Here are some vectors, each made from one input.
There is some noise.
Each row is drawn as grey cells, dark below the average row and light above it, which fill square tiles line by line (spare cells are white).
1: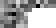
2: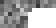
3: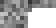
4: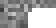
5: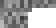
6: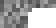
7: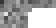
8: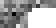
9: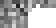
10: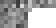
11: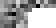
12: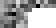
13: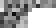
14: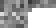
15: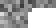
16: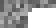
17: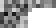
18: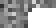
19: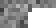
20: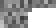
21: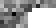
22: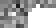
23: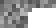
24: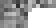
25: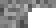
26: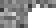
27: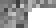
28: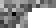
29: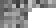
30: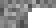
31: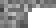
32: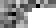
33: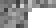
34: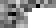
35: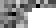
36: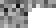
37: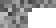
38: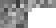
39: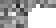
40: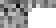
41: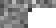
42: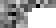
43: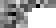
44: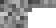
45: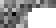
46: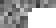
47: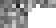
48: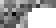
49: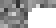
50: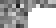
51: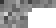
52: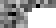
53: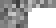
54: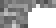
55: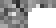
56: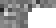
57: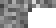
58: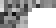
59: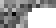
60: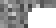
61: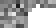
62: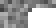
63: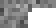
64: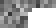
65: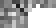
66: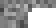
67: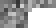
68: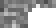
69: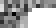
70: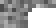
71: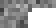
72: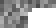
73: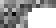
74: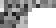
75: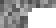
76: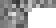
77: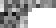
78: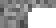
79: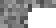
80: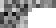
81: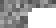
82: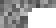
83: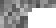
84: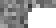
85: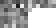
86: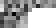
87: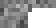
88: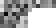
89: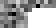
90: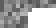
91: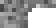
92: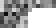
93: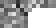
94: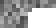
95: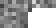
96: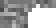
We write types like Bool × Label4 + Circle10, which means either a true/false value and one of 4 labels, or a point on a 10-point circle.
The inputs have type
(Label7 + Line4) × Line3 × Line4.
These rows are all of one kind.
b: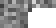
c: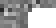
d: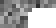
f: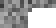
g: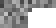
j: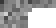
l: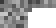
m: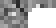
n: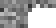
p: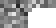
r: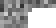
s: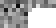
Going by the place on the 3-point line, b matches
c and n.
